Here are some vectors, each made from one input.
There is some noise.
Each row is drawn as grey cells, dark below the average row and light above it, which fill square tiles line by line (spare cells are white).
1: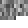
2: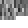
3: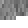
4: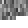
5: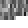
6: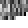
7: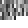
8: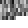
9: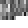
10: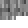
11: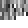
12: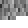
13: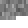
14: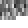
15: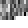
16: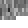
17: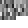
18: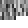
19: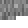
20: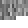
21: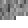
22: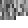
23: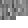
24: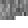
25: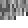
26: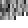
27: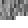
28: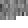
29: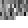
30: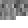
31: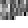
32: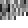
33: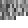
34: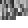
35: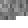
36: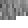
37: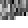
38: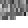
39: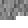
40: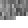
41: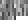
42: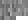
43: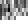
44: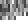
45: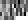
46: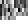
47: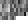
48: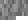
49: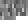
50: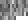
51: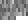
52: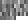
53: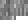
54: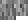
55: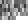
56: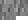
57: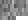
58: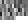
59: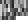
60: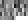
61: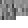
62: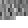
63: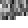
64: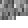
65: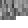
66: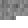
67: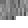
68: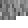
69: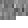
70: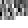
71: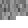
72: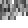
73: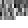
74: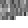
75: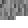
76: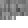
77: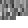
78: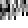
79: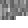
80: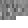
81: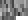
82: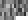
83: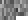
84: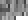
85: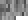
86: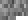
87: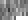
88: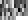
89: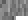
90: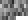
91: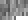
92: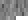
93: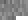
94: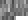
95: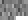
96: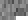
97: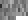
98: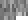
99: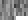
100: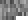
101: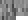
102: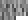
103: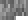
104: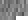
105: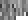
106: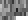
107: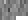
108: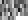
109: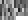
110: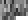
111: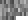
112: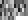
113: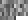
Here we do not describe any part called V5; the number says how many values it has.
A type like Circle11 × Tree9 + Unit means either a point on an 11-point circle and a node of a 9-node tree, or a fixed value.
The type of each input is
(Line8 + Tree8) × V5.
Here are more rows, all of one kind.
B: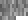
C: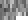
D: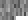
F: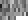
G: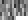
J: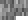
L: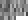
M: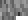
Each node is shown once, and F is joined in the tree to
D, J and L.
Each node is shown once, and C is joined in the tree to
D.
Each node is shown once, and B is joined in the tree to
G.
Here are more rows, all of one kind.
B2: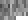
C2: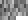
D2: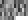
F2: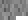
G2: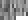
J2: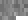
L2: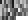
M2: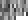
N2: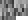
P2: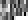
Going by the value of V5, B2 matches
J2 and P2.
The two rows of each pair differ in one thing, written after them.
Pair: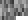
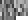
the value of V5
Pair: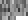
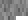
the node of the tree
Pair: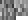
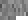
the value of V5
